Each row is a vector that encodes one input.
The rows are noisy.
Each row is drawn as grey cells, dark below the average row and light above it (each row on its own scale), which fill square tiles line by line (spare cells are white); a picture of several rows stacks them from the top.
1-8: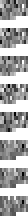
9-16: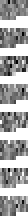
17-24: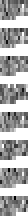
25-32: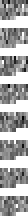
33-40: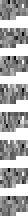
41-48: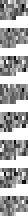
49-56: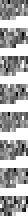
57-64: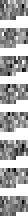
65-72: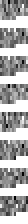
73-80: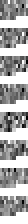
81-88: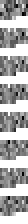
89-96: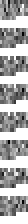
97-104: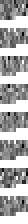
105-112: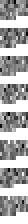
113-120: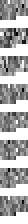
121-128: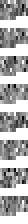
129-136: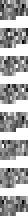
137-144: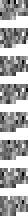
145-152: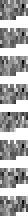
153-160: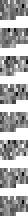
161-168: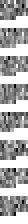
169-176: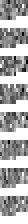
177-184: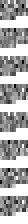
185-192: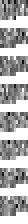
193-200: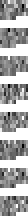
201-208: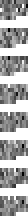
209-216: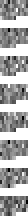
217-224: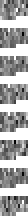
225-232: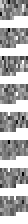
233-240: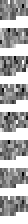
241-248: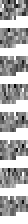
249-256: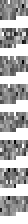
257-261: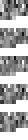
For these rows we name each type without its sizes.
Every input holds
a node of each of two trees and four true/false values, together with either a fixed value, or a node of a tree.
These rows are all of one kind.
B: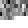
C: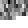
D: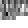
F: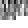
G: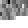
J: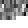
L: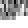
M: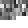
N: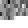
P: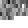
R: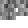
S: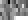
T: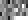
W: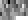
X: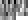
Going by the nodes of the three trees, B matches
G, N, P and W.
